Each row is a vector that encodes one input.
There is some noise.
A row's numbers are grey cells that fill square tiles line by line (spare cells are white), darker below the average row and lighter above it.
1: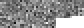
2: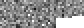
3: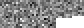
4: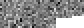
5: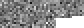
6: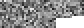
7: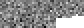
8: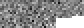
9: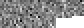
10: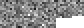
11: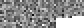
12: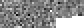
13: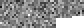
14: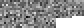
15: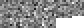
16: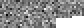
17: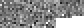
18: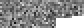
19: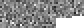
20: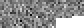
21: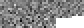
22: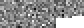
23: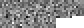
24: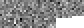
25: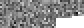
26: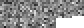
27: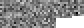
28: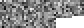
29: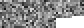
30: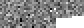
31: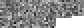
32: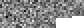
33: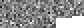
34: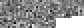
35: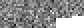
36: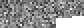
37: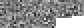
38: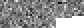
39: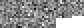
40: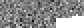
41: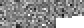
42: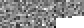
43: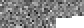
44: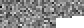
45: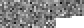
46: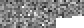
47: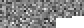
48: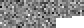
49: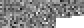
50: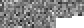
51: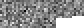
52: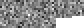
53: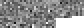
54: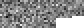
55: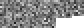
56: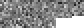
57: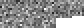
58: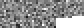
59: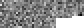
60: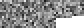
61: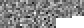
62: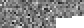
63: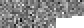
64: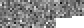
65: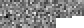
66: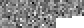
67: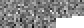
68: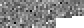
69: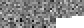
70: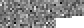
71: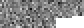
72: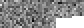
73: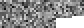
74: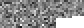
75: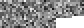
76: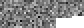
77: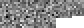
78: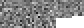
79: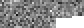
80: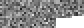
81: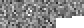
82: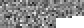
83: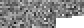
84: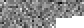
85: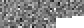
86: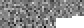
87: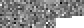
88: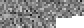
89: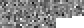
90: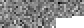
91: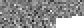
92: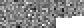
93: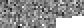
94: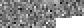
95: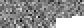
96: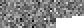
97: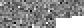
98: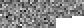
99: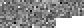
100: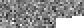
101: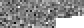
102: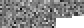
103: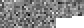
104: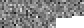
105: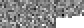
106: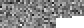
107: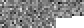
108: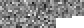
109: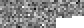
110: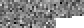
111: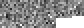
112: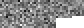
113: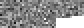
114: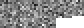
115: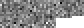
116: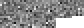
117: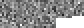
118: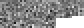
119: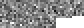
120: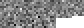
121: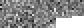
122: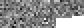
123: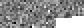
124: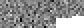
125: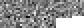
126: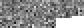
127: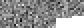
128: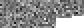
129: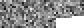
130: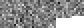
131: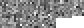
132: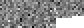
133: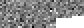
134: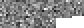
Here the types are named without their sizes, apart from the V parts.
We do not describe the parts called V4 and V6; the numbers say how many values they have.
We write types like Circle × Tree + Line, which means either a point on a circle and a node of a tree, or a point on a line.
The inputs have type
List(Line) + V4 × V6.
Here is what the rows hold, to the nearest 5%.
About 40% of them hold a value of V4 and a value of V6. The rest are lists of points on a line.
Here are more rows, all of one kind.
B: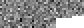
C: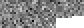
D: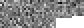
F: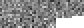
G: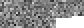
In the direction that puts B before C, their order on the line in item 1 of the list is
B, F, C, G, D.
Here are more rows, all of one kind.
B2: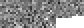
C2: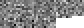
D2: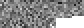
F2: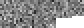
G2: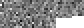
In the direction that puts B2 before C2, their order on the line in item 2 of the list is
D2, F2, B2, G2, C2.
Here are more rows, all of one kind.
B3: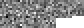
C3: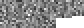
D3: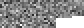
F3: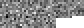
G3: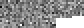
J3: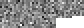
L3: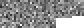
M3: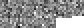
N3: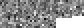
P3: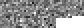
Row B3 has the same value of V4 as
F3 and P3.
